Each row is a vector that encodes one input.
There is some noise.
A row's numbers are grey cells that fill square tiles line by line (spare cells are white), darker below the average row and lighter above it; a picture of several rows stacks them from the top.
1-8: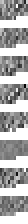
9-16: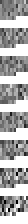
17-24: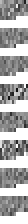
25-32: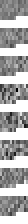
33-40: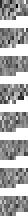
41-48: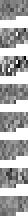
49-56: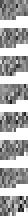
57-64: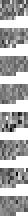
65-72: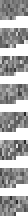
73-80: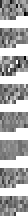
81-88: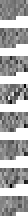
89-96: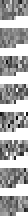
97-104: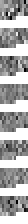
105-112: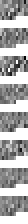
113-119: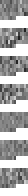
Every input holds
either a point on a 9-point line, or four true/false values.
